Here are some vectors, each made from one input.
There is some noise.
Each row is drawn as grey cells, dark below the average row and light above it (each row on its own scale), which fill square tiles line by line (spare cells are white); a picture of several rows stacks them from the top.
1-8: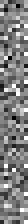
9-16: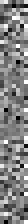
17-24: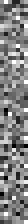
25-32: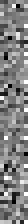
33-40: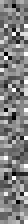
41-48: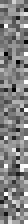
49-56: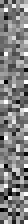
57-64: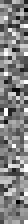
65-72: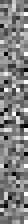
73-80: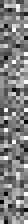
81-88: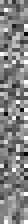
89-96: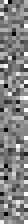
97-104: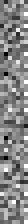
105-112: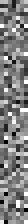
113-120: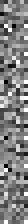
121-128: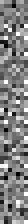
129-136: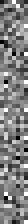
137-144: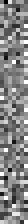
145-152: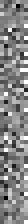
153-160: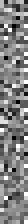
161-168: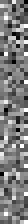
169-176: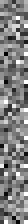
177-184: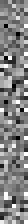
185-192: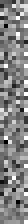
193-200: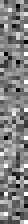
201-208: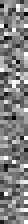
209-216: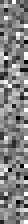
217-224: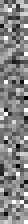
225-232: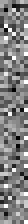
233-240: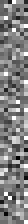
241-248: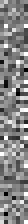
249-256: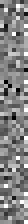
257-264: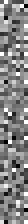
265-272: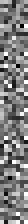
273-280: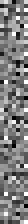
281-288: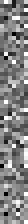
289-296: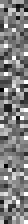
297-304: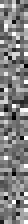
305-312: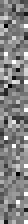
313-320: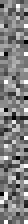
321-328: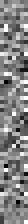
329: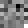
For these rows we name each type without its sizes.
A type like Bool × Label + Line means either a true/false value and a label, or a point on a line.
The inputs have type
(Bool × Bool × Bool × Bool + Unit) × (Circle + Unit).
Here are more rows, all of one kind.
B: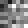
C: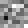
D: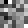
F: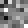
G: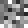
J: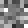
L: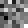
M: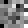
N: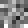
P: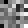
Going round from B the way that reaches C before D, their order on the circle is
B, C, N, G, L, F, D, J, M, P.
